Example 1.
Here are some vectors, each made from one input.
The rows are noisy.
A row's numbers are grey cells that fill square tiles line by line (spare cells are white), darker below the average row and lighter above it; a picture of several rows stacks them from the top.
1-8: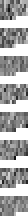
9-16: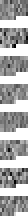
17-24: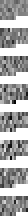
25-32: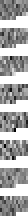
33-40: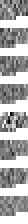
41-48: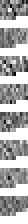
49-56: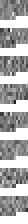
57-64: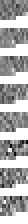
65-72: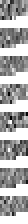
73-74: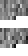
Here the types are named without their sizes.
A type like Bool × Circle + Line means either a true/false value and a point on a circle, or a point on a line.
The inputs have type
List(Line).
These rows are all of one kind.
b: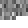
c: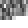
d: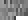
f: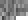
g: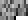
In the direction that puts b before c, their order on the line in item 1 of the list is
g, d, b, c, f.
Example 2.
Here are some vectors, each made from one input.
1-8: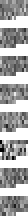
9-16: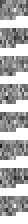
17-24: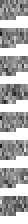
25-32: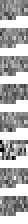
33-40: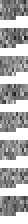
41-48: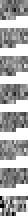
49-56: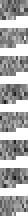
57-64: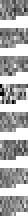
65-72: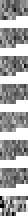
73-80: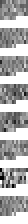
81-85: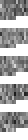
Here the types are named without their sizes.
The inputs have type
List(Line).
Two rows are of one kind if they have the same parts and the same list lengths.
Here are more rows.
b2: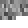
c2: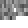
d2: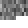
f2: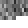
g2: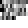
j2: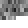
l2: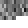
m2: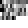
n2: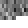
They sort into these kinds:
b2, c2
d2, f2, j2, l2, n2
g2, m2

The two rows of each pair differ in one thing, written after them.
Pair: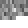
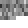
the place on the line in item 1 of the list
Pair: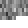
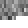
the place on the line in item 1 of the list
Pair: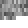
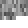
the place on the line in item 2 of the list
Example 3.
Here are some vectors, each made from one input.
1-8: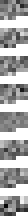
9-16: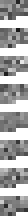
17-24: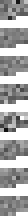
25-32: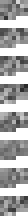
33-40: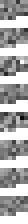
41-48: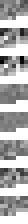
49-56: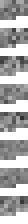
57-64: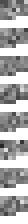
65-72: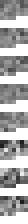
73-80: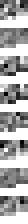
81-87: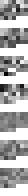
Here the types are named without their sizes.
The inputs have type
Bool × Line.
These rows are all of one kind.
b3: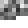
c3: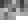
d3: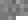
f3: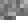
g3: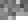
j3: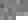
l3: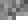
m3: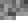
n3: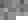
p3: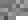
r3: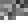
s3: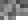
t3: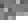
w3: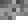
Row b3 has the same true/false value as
c3, r3 and w3.
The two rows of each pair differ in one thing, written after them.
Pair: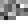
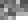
the true/false value
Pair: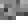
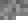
the place on the line
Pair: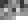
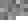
the true/false value
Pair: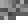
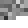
the place on the line
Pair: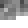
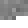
the place on the line
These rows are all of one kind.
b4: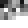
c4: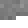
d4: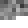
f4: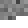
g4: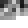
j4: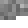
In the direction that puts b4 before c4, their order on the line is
d4, b4, c4, j4, f4, g4.
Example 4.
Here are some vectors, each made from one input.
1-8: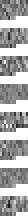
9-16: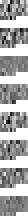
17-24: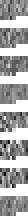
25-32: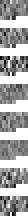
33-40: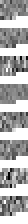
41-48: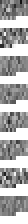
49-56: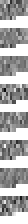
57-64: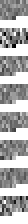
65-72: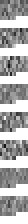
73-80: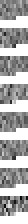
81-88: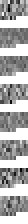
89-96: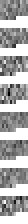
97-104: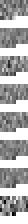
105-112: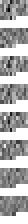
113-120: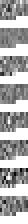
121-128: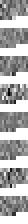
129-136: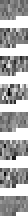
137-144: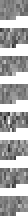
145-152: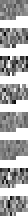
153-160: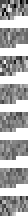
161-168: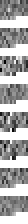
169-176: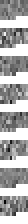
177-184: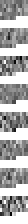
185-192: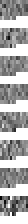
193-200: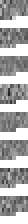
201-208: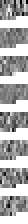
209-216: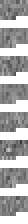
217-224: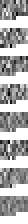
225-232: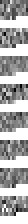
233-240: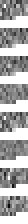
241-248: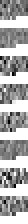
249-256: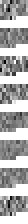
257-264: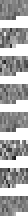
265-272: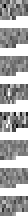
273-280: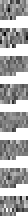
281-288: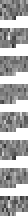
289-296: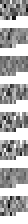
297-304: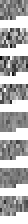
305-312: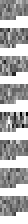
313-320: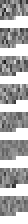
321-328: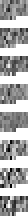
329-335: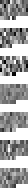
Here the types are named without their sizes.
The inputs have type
Bool × Label + Unit.
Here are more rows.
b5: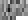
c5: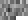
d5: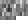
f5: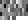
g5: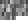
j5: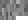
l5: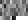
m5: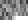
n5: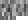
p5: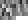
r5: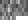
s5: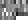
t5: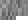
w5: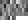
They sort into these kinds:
b5, c5, d5, f5, g5, j5, l5, m5, n5, p5, r5, t5, w5
s5

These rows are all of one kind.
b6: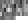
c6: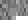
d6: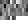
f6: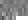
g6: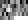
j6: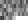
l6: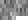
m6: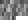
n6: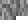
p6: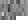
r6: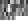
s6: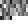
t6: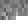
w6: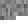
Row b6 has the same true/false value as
m6, n6 and p6.
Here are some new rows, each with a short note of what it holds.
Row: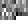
a fixed value
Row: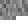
a label and a true/false value
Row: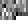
a fixed value
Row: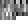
a fixed value
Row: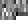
a fixed value
